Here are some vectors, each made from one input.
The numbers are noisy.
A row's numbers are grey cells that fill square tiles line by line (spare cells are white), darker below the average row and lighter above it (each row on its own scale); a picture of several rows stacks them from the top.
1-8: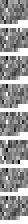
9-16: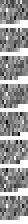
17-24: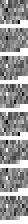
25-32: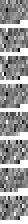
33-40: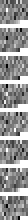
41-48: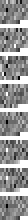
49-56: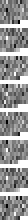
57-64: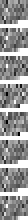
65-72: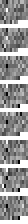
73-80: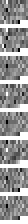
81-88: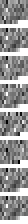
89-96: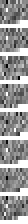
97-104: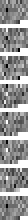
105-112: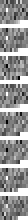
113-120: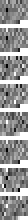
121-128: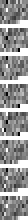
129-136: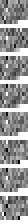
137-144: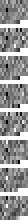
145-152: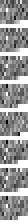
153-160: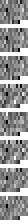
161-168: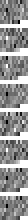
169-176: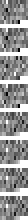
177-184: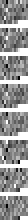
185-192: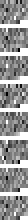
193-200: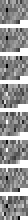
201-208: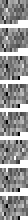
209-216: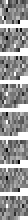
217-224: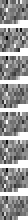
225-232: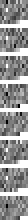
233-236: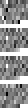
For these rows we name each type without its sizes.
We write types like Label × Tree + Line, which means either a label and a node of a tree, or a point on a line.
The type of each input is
Bool × Line.
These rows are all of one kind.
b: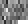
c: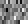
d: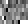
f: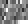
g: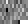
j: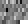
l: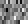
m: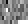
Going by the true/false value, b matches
f and m.
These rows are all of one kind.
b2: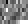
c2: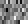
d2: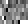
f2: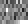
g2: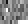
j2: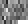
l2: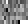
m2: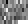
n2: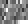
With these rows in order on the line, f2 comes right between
d2 and l2.
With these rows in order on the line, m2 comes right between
j2 and n2.
